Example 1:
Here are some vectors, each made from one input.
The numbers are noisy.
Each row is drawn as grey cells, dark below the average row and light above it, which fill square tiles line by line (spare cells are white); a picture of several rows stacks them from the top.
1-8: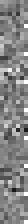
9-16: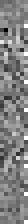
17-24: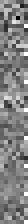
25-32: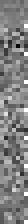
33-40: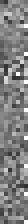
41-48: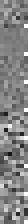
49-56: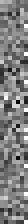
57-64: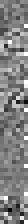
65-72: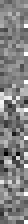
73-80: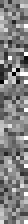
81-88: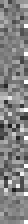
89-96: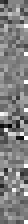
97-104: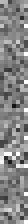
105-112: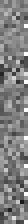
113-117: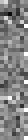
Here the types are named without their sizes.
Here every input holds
a node of a tree.
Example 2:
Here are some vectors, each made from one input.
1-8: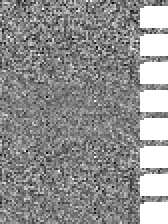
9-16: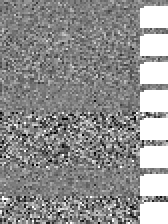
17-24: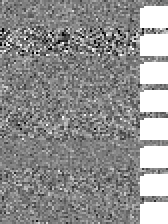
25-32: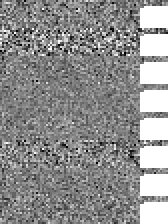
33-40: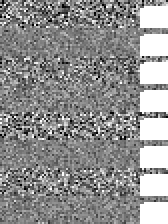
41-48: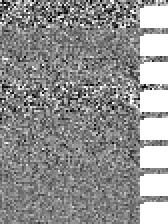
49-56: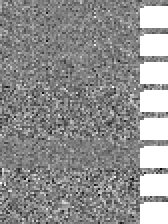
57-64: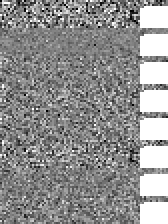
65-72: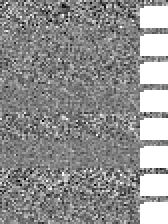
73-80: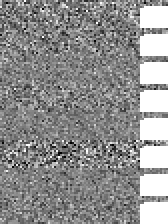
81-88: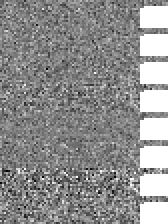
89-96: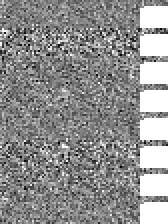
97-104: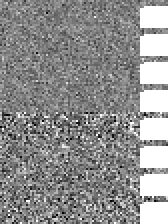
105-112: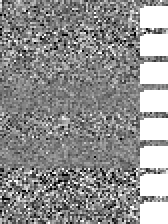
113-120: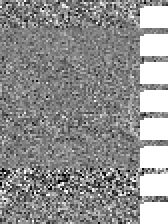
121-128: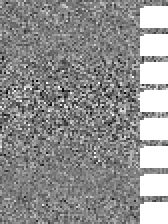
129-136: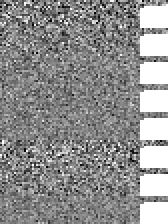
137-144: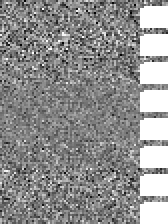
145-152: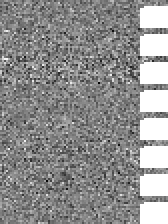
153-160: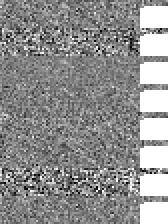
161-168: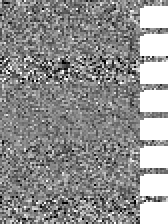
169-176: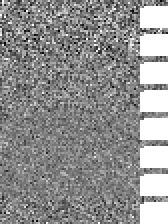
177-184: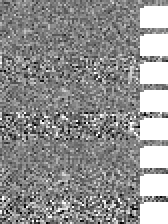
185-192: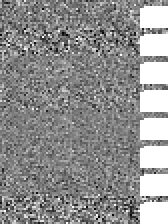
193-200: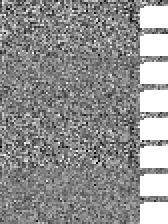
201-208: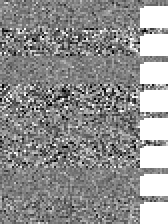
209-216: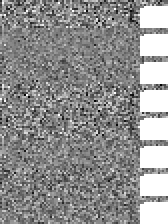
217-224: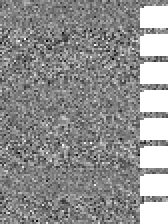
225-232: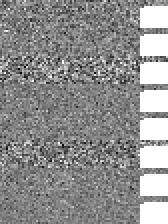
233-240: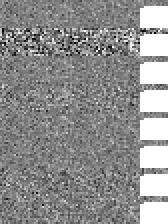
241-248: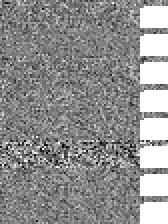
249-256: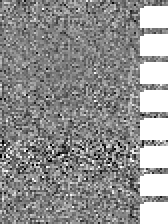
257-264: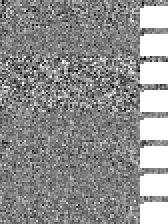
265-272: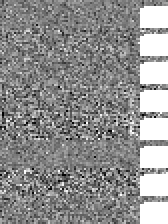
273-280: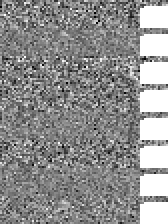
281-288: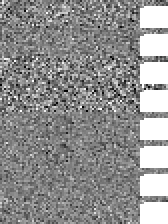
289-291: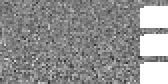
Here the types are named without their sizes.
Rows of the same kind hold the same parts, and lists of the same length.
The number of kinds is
2.
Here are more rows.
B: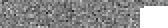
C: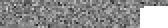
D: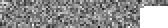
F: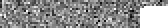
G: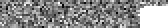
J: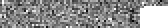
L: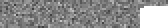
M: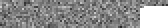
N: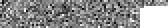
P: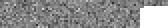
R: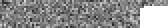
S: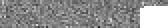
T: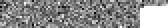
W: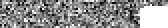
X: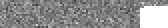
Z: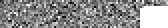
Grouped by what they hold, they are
B, C, D, F, G, J, L, M, N, P, R, S, T, W, X
Z

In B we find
three true/false values.
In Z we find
a fixed value.
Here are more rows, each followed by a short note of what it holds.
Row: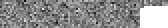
three true/false values
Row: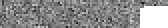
three true/false values
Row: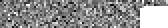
a fixed value
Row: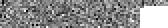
three true/false values
